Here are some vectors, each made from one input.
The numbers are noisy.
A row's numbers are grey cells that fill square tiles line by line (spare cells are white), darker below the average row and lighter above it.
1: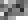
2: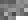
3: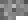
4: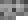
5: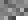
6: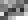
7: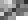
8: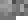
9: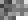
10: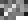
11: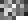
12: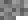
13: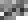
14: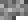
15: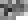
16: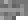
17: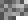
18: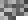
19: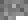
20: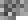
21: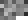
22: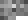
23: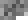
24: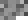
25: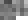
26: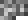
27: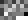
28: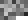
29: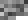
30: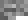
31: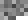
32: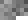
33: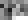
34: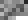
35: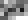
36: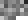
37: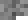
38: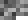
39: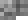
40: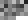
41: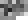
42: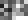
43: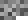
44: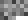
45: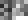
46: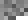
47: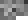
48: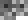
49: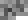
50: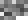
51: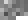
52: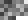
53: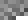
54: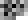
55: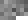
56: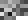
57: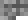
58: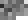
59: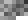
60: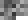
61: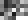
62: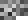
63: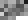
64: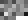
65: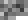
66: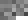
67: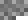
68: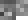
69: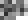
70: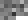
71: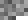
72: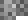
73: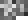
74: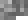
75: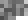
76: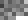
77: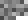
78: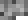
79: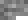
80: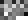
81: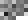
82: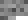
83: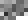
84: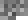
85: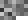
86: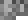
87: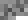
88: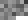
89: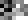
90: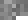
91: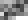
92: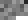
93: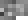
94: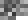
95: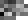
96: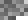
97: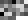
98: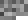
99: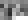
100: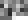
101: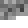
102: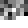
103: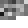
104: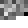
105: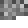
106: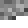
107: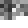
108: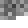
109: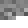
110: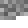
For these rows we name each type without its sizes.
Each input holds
a list of points on a line.
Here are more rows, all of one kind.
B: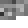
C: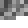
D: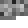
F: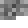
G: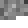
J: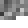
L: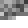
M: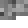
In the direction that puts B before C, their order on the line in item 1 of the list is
M, B, D, F, J, G, C, L.
